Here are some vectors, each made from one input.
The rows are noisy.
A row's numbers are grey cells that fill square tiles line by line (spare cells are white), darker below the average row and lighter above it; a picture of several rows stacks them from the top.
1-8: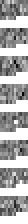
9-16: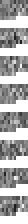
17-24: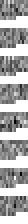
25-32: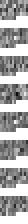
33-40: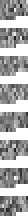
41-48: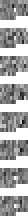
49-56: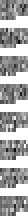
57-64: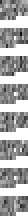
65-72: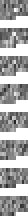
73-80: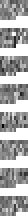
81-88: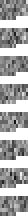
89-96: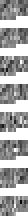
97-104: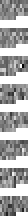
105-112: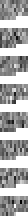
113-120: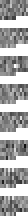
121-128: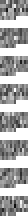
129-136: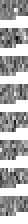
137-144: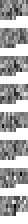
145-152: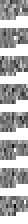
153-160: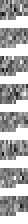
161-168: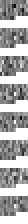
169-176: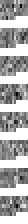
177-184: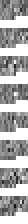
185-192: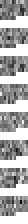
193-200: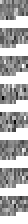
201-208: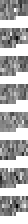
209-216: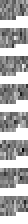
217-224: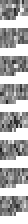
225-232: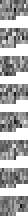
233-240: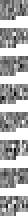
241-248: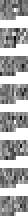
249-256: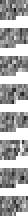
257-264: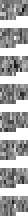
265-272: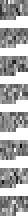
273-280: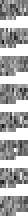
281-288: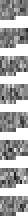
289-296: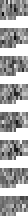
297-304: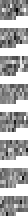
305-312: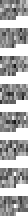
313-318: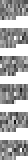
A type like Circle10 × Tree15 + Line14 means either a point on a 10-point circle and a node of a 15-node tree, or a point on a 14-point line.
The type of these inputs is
Bool × Tree9 + (Circle13 + Line10) × Line10.
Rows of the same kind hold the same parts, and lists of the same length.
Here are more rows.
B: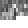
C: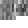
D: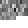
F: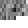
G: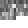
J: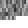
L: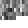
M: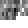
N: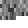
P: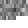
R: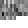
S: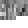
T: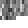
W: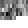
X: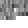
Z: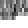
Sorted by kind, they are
B, D, F, G, J, M, P, Z
C, L, N, S, T, X
R, W

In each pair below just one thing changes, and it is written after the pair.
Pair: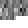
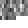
the place on the 10-point line
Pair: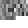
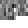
the place on the 10-point line
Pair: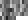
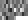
the place on the 13-point circle
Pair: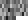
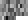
the place on the 13-point circle
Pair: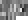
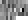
the place on the 13-point circle
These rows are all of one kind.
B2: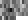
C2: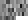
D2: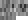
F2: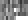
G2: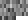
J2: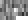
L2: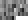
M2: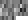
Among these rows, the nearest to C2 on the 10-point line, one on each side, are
G2 and L2.
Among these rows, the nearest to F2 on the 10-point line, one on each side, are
J2 and M2.
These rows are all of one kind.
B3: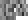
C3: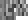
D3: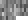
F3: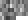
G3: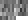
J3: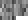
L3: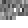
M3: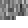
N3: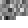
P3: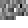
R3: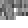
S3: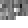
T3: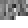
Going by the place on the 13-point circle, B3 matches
C3, L3, R3 and T3.
